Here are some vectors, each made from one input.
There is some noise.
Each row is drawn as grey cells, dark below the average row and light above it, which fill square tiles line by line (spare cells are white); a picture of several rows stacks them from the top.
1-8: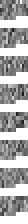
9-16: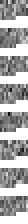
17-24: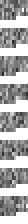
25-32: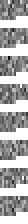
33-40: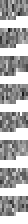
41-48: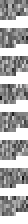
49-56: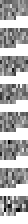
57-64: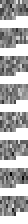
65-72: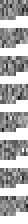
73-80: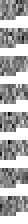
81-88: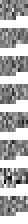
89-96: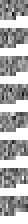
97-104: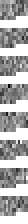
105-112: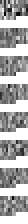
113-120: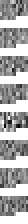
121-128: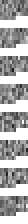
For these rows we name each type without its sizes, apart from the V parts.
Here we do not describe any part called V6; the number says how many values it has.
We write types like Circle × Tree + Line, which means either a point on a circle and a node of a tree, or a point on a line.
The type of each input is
List(Bool × V6).
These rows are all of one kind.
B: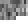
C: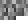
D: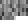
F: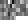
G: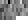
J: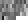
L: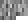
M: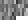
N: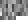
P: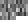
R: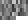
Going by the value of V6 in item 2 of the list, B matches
C and J.
